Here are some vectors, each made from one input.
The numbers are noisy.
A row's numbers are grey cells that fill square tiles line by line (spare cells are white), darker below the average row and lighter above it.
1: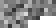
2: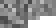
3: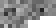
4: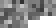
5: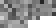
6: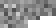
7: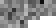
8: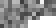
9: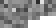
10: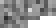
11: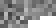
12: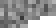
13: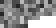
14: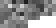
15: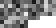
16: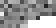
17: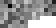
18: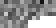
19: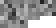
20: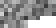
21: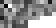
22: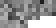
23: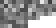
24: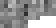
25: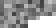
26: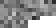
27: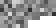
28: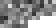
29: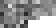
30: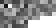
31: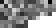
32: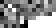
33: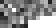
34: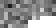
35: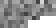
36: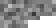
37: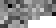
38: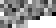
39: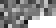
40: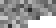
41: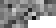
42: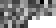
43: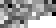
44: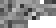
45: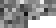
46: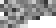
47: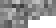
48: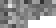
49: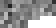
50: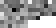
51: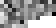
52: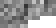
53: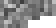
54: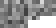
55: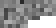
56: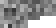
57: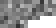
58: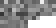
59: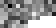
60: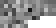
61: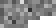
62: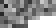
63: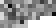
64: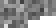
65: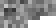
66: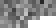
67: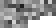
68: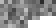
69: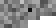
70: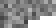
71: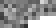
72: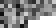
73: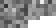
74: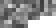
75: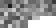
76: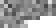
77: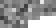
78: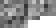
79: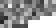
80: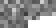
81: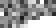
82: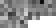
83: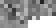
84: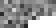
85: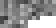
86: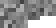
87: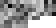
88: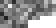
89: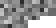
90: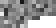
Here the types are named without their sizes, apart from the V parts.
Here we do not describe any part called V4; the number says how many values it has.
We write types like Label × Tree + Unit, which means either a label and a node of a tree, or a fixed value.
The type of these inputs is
Bool × Line × List(V4).
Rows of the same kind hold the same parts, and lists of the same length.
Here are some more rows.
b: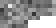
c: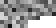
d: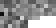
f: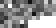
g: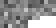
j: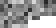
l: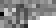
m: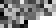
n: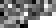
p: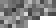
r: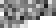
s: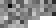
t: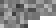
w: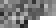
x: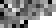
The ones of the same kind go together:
b, c, f, j, l, m, r, t, x
d, g, s
n, p, w

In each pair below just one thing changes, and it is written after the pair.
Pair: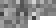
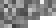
the value of V4 in item 1 of the list
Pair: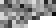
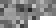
the true/false value
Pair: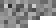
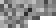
the value of V4 in item 2 of the list
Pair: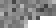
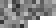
the value of V4 in item 1 of the list
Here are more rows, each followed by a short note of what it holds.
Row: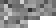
a point on a line and a true/false value, together with a list of two items
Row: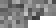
a point on a line and a true/false value, together with a list of one item
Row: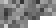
a point on a line and a true/false value, together with a list of one item
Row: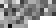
a point on a line and a true/false value, together with a list of one item
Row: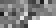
a point on a line and a true/false value, together with the empty list
